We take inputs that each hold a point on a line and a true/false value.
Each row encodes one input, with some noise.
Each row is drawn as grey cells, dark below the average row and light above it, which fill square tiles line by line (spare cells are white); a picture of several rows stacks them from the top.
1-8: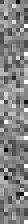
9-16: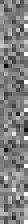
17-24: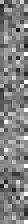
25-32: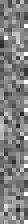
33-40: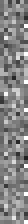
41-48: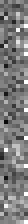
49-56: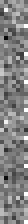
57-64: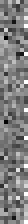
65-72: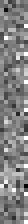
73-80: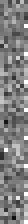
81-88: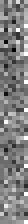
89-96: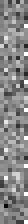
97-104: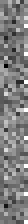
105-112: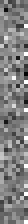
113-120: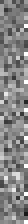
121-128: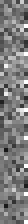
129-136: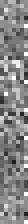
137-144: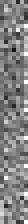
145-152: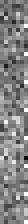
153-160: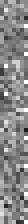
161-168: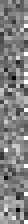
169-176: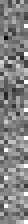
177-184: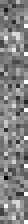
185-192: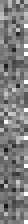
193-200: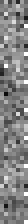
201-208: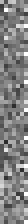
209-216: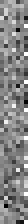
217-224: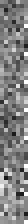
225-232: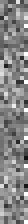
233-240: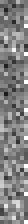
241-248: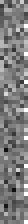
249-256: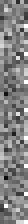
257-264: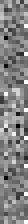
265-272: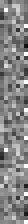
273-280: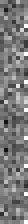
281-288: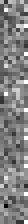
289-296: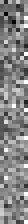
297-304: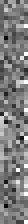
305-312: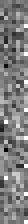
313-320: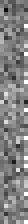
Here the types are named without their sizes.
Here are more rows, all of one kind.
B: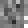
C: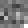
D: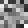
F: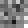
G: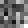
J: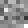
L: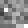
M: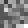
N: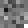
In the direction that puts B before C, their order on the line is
D, L, J, F, B, M, C, G, N.
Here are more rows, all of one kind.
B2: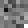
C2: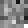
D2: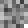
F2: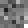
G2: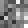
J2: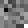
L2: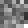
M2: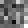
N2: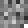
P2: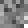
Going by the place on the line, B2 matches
F2, J2, M2 and N2.
